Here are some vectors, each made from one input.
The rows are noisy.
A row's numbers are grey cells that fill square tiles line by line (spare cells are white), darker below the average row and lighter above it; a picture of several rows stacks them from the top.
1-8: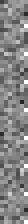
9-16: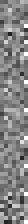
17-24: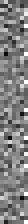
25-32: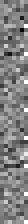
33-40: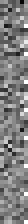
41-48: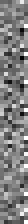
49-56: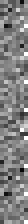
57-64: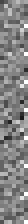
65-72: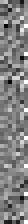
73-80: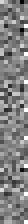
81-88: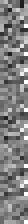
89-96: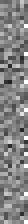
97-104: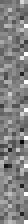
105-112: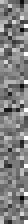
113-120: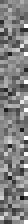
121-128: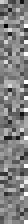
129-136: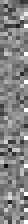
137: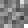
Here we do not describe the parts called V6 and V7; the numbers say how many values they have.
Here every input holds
either a fixed value, or one of 5 labels and a value of V6, or three true/false values and a value of V7.
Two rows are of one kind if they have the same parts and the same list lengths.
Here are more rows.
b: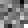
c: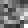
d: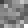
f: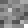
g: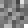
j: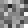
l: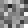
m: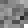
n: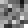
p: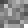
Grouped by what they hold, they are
b, c, n
d, f, g, m, p
j, l

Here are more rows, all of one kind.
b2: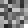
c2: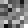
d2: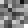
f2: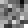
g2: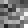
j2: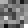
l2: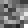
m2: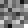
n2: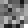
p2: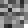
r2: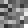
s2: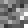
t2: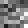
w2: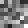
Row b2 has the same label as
c2, f2 and n2.
